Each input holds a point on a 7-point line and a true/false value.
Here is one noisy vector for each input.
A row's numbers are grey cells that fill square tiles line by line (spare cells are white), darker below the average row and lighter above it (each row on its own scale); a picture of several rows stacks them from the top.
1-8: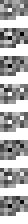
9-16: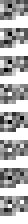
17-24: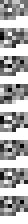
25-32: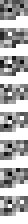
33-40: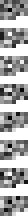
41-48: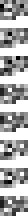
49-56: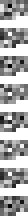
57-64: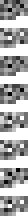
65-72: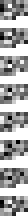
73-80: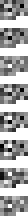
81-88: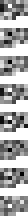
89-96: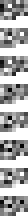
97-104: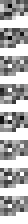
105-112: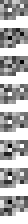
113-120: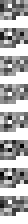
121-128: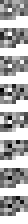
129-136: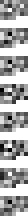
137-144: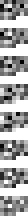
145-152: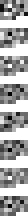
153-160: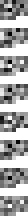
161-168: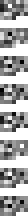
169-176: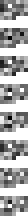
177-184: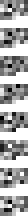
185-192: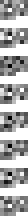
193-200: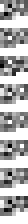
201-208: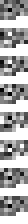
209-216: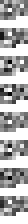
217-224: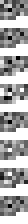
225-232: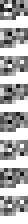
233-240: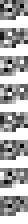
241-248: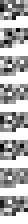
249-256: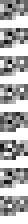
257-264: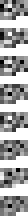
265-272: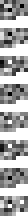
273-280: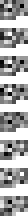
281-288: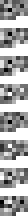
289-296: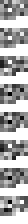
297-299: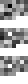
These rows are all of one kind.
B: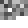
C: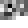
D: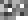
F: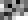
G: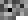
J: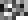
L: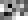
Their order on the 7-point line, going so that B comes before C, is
B, D, J, C, L, G, F.
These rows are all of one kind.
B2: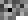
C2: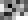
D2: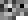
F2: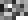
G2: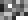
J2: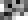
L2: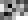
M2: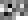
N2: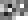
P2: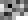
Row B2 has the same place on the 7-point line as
C2, L2 and P2.
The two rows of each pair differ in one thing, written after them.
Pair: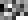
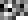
the place on the 7-point line
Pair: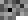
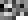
the place on the 7-point line
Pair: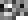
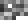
the place on the 7-point line
